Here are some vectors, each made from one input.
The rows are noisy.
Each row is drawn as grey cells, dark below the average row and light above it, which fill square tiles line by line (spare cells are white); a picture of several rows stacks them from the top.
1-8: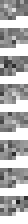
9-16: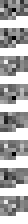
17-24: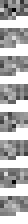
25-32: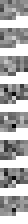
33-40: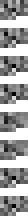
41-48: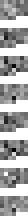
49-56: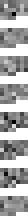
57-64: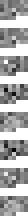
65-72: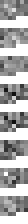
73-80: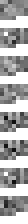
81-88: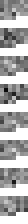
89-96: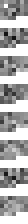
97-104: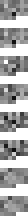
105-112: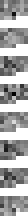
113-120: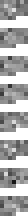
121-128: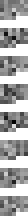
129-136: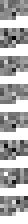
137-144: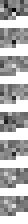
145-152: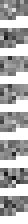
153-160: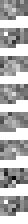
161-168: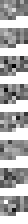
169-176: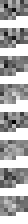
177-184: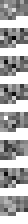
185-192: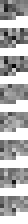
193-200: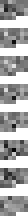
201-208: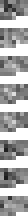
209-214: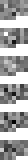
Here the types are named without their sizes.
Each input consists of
either four true/false values, or a list of points on a line.
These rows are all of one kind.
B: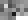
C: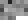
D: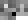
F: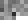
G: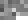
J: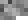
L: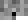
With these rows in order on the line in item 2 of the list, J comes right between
B and G.
